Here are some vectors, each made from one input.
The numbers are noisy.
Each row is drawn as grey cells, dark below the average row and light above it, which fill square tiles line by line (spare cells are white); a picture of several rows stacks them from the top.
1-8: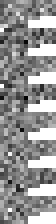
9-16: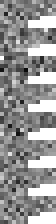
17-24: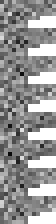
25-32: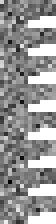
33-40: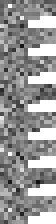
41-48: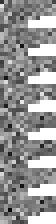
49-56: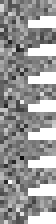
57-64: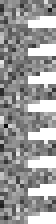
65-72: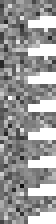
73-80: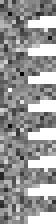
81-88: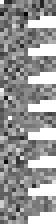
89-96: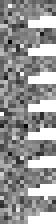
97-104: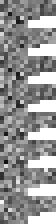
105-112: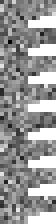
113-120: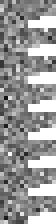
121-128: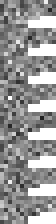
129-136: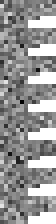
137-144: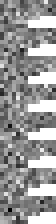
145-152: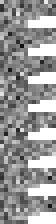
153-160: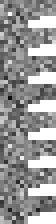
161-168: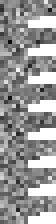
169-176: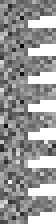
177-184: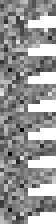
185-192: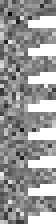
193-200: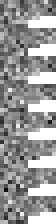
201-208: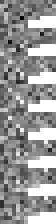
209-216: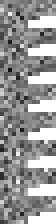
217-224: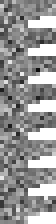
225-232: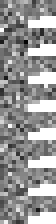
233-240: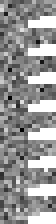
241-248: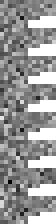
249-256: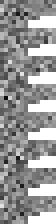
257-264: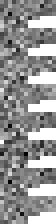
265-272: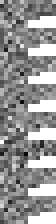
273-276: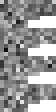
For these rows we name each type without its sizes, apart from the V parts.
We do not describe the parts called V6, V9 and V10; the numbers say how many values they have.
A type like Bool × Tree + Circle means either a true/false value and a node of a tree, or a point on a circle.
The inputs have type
List(Line) + V6 × V9 × V10.
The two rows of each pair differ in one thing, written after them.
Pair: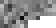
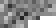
the value of V6
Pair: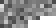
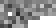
the value of V9
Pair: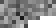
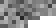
the value of V6
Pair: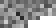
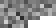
the value of V6
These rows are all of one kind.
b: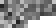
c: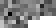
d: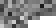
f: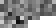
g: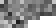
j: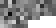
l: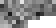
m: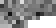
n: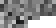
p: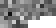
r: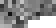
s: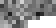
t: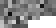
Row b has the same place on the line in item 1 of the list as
f, g and n.
